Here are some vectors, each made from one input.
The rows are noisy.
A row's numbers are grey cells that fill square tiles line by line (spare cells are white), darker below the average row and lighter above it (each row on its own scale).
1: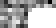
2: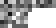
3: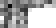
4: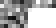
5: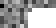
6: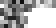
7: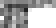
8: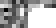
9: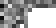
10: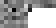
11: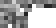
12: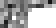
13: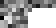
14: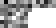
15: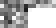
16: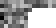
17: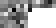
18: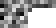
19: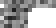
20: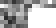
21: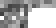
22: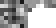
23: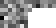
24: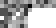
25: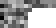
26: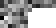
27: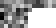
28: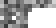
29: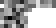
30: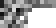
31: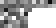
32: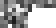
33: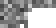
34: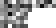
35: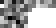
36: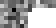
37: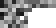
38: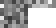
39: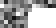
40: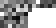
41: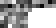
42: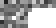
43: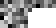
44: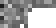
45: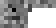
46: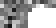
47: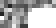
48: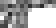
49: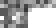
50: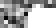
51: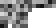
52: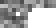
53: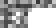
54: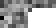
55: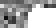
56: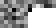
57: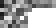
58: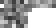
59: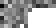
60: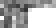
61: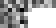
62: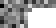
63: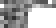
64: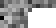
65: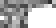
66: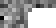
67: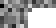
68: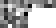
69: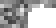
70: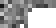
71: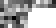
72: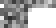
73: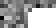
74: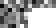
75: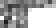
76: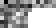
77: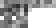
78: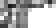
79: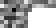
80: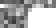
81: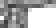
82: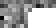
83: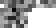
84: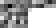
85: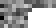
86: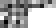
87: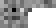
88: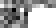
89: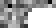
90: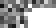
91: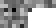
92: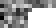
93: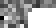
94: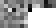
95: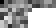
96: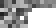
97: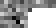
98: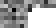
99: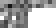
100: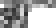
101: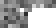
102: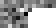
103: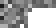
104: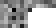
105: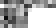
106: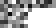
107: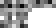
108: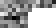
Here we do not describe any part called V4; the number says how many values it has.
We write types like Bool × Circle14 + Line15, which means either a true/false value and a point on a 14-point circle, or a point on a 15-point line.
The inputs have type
(Circle6 + Unit) × V4 + Line6.
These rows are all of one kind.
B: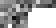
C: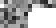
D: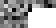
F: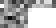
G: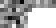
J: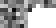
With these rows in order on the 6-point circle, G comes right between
F and J.
